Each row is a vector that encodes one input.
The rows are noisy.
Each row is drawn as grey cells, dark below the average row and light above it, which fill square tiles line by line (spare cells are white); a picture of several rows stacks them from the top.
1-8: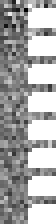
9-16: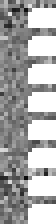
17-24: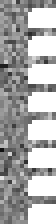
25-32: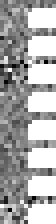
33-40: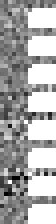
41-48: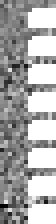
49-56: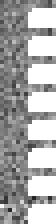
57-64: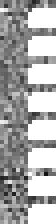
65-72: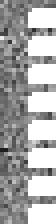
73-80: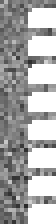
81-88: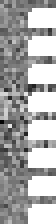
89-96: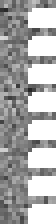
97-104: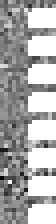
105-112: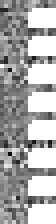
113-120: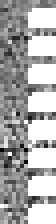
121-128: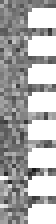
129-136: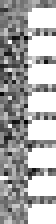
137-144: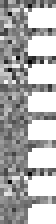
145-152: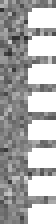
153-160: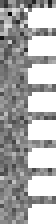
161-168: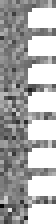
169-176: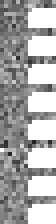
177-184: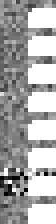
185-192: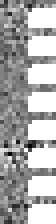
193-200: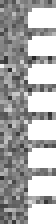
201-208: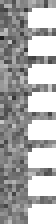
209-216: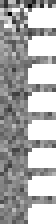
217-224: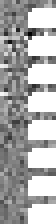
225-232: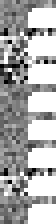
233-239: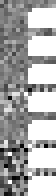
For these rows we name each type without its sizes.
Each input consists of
three true/false values.
